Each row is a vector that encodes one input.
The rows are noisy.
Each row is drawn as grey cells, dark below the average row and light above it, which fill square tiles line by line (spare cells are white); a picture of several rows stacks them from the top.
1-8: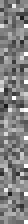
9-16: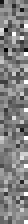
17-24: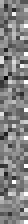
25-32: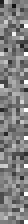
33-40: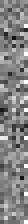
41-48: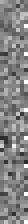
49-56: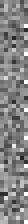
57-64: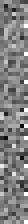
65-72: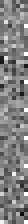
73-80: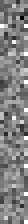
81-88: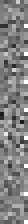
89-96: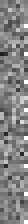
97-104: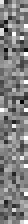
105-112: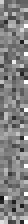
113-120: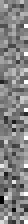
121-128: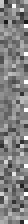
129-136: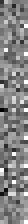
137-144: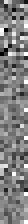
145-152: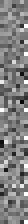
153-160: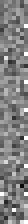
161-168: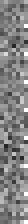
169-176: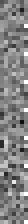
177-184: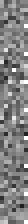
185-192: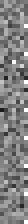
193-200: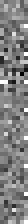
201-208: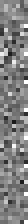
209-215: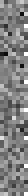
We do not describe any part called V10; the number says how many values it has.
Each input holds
either a point on a 6-point circle and a value of V10, or a point on an 8-point line.
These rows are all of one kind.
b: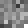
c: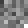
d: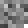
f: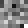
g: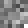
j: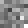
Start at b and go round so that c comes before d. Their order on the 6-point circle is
b, c, d, j, g, f.
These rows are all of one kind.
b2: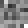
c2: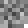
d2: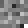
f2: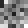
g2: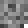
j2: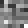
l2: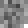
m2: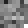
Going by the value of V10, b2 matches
g2 and j2.
